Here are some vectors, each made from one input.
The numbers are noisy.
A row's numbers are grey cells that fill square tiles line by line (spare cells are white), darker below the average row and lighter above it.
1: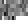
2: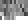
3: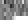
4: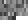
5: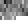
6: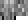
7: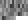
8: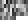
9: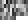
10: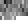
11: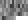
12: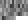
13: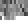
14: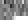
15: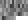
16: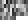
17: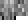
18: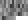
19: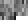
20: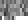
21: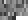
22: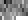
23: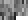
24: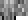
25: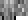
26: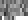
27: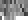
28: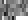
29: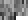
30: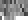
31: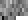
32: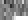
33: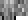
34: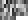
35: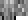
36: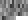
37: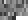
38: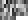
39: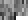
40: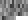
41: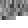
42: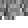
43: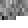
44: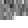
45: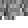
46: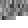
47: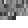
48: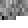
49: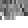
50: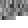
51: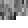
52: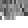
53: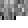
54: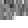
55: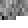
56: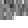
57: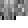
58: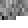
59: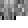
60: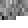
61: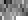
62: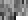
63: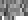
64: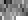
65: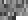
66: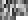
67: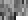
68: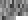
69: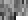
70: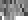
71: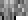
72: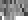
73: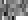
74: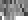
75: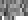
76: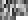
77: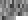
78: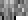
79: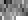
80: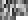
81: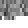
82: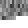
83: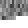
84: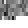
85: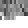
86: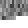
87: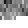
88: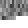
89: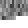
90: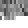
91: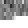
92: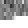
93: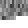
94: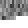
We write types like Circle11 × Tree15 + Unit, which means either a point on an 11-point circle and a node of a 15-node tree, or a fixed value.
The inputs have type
Circle10 + Unit.
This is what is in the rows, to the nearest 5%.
About 90% of them hold a point on a 10-point circle. The rest hold a fixed value.
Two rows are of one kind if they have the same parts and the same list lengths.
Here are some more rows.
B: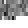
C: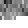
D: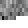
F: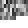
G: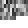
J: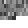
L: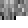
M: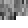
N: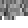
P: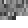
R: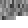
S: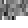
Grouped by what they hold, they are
B, C, D, J, L, M, N, P, R, S
F, G

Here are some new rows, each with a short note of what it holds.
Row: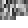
a fixed value
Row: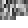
a fixed value
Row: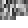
a fixed value
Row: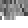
a point on a 10-point circle
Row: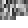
a fixed value
